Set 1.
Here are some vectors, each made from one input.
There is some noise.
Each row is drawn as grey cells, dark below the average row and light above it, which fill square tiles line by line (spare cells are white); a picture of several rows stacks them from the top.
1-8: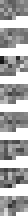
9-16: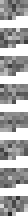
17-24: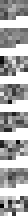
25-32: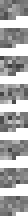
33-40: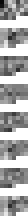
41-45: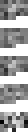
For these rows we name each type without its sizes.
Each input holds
a list of points on a line.
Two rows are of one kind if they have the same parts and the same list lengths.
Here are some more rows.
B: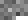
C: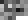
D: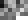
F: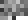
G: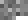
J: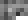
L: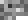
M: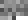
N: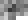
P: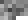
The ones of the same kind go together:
B, G, J, L
C, F, M, N, P
D

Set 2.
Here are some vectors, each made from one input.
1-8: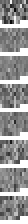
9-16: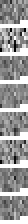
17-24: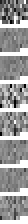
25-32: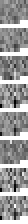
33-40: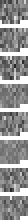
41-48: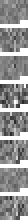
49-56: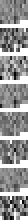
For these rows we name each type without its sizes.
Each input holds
either a point on a line, or three true/false values.
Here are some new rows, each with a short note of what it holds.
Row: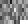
a point on a line
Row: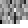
three true/false values
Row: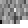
three true/false values
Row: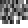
a point on a line
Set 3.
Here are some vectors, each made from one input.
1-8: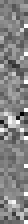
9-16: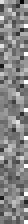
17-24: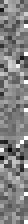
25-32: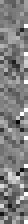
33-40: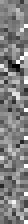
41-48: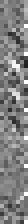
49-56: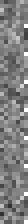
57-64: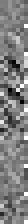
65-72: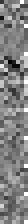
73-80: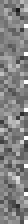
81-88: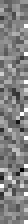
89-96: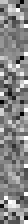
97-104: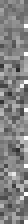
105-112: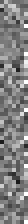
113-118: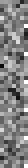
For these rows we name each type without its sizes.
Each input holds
either a label, or three true/false values.
